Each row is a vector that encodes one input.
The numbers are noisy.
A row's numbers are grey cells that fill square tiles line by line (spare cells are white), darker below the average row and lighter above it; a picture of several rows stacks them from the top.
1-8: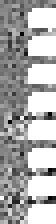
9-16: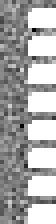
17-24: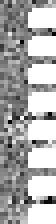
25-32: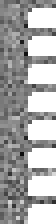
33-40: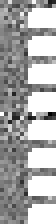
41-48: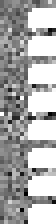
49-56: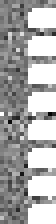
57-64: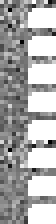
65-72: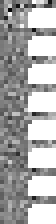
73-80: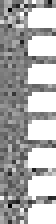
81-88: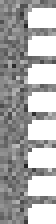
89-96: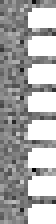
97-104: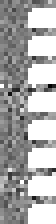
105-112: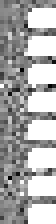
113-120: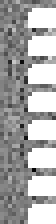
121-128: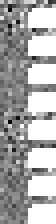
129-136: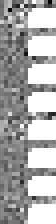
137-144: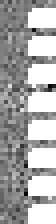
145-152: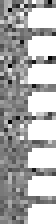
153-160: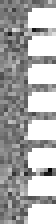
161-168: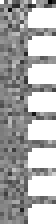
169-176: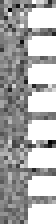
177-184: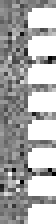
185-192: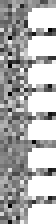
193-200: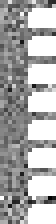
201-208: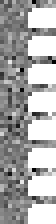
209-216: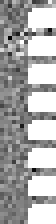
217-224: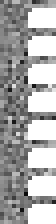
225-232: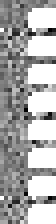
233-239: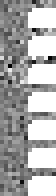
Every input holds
either a point on a 6-point line, or a node of an 11-node tree and a true/false value.
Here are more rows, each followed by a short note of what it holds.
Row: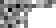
a point on a 6-point line
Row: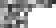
a point on a 6-point line
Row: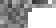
a node of an 11-node tree and a true/false value
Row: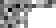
a point on a 6-point line
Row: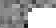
a node of an 11-node tree and a true/false value
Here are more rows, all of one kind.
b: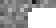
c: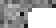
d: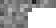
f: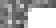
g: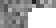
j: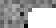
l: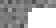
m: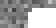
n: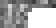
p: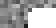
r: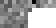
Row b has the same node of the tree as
c, d, j and n.
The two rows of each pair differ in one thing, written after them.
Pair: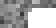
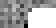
the node of the tree
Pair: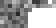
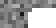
the true/false value
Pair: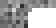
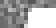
the true/false value
